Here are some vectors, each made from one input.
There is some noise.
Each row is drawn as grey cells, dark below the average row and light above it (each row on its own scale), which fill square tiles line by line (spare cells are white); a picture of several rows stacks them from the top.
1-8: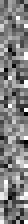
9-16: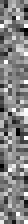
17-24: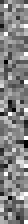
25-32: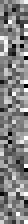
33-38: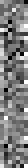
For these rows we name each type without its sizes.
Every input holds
a point on each of two lines and a true/false value.
